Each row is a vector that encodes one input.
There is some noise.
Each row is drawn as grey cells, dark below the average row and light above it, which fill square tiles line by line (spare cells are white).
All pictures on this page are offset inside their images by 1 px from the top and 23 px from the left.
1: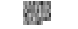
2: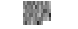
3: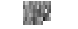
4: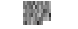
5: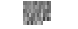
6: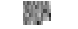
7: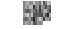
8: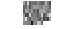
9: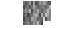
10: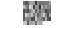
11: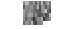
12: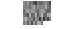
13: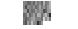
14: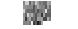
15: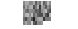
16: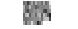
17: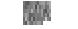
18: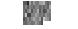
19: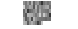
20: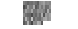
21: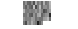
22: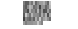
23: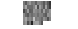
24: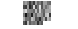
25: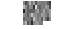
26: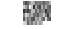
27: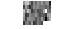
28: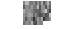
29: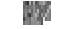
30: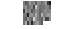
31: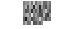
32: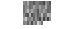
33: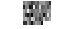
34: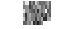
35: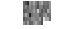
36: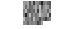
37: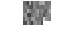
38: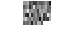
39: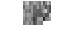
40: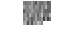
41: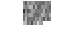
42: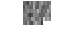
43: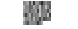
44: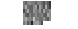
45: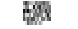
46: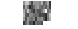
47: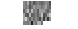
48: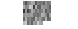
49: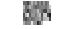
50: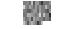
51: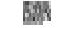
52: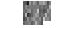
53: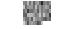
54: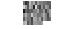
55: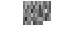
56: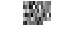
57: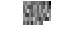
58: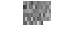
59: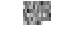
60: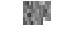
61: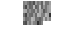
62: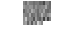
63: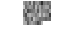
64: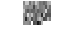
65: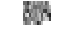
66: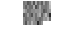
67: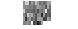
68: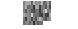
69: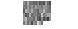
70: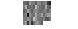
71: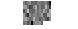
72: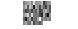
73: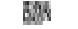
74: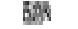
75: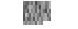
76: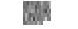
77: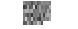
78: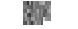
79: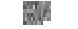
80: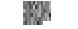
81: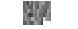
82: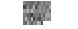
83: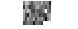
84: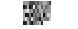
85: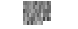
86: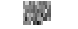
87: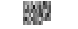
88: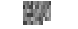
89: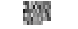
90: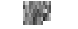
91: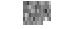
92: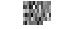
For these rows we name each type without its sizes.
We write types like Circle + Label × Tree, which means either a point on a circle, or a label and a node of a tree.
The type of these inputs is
(Bool × Circle + Unit) × List(Line).
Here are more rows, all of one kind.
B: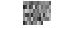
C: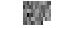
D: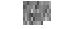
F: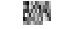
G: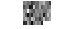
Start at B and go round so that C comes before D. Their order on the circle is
B, F, C, G, D.
